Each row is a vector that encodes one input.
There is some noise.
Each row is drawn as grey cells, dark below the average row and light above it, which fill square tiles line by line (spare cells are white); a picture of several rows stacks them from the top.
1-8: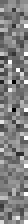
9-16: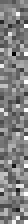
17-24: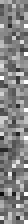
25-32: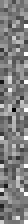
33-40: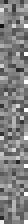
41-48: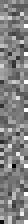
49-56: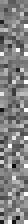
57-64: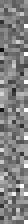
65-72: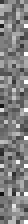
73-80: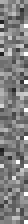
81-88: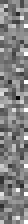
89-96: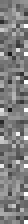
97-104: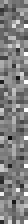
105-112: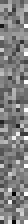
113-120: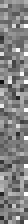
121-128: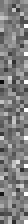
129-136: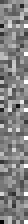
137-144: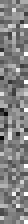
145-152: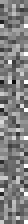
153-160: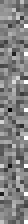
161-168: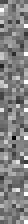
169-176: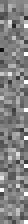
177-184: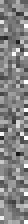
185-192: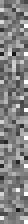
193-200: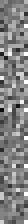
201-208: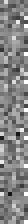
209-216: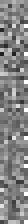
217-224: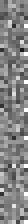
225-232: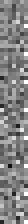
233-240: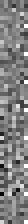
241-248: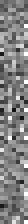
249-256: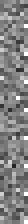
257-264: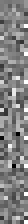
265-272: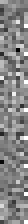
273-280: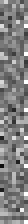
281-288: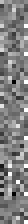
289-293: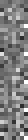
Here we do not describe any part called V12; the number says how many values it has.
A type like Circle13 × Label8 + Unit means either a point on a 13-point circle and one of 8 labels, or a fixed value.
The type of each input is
(Bool × Bool × Bool + Unit) × (Line10 + V12).
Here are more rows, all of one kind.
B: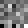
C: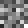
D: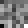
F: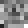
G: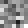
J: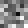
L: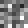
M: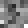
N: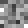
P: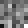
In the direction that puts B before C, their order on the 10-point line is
L, B, P, D, F, N, J, G, M, C.
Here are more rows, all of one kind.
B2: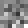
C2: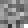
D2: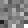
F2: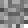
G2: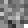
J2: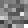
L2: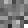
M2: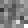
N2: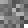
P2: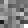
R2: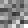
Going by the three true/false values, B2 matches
J2 and R2.
